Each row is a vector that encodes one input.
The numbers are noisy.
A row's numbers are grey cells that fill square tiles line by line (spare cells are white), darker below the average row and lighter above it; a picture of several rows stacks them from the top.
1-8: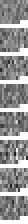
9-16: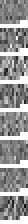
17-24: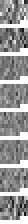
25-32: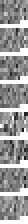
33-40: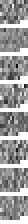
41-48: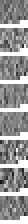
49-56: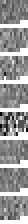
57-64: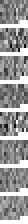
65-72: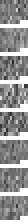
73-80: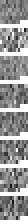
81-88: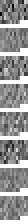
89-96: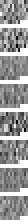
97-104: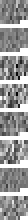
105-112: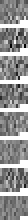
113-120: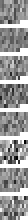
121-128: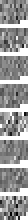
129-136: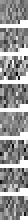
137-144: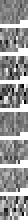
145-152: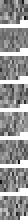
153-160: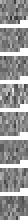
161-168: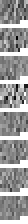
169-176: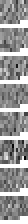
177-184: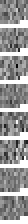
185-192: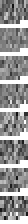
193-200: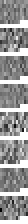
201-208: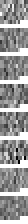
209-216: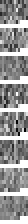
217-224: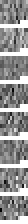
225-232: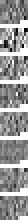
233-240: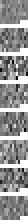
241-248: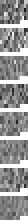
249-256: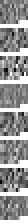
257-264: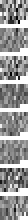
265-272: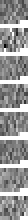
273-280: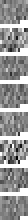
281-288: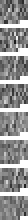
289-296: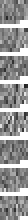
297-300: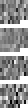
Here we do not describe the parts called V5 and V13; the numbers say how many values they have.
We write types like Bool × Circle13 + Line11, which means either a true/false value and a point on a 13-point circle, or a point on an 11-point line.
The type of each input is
List3(Line10) + V5 × V13.
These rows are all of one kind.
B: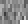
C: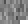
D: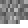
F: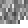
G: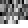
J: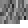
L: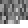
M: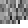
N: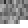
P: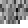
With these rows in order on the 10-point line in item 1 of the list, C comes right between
D and P.
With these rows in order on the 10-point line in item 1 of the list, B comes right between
F and J.
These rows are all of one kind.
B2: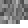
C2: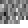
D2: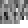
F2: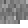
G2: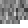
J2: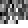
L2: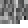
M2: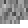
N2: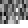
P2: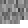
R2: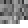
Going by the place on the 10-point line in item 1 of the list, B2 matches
G2 and J2.
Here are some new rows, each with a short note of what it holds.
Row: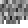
the empty list
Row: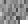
a list of three items
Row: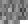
a list of three items
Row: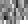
the empty list
